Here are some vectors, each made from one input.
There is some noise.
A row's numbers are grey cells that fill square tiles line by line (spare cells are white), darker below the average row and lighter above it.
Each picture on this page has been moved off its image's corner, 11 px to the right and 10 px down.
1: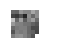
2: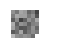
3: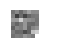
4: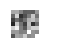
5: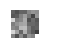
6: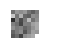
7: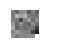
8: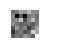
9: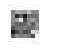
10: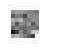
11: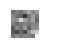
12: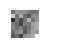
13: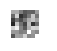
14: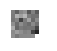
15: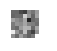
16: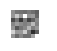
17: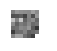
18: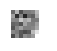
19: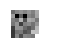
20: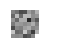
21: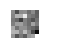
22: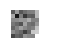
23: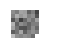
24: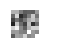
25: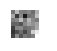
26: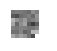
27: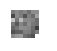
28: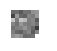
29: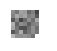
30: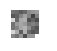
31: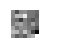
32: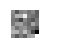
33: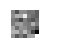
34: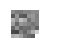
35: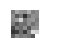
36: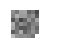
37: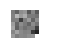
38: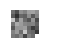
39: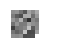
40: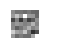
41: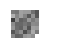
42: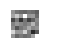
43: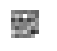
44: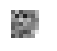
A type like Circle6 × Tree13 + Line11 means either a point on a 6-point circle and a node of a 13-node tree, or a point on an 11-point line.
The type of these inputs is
List2(Line6).
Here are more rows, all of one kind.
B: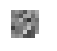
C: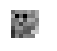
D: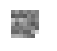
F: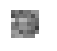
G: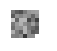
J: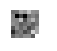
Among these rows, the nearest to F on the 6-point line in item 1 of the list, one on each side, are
D and G.
